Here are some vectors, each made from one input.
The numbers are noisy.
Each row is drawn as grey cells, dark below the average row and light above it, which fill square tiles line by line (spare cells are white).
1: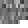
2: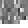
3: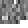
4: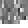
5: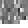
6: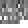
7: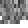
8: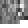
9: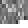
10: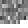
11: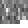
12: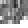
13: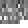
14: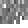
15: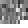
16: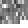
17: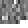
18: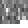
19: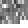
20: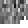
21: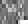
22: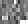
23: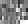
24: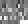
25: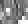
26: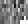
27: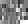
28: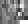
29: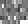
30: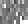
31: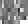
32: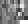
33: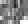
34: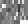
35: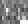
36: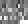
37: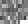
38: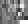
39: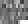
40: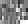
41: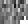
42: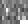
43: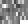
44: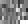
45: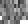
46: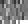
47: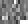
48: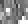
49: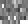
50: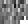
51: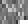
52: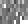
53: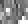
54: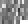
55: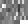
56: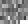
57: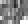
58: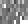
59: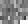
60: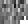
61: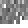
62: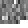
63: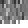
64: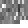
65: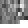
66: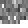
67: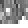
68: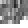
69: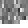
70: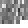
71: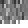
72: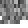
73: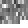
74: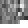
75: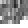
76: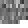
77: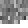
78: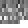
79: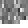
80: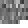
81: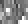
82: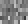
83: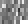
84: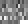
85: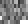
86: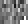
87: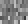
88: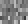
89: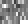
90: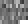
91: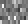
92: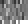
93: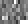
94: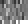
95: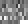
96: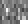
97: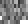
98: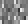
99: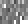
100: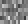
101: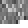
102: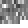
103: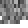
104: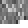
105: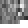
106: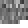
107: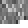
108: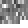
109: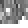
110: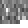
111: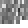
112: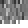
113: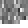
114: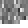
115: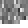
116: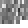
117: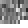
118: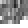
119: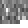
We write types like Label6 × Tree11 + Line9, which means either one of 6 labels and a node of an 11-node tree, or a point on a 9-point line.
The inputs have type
Bool × Bool × Bool + Label12.
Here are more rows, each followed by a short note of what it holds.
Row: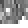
one of 12 labels
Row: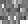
three true/false values
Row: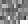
three true/false values
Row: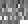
one of 12 labels
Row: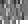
one of 12 labels
